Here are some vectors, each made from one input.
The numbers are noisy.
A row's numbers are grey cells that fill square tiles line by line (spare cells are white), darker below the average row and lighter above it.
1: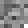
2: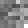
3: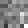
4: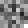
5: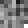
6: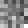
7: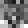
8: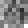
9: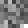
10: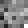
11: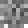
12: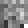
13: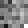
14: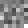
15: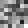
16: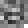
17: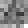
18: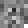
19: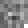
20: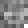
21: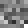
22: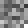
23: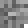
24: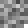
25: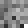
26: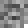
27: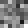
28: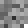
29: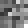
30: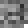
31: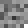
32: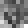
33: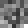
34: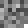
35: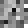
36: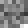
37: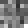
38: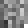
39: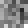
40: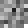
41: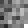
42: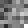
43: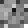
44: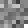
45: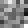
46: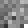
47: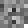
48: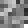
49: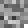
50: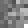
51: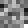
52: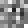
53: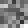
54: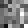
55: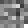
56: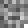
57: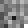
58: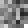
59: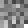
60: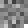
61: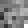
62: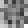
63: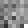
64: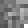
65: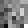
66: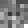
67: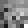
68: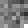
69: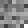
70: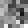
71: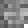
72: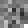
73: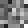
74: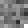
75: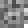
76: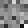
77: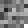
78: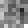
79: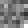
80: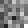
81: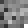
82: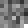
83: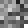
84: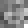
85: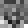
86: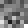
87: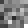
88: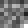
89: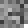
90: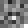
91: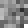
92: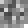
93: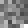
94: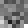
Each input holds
either one of 10 labels, or a point on a 9-point line and a true/false value.
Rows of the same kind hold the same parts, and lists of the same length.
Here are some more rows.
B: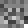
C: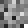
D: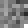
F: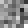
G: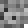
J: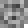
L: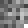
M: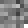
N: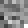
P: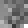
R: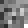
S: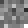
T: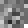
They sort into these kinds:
B, D, F, M, P, S, T
C, G, J, L, N, R

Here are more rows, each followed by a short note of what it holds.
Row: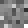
one of 10 labels
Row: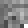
a point on a 9-point line and a true/false value
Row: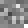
one of 10 labels
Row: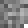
a point on a 9-point line and a true/false value
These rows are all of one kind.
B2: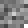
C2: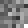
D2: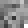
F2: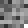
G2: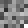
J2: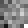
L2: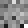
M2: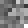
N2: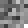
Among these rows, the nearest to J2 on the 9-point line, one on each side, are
B2 and M2.
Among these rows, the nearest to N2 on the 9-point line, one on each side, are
C2 and G2.
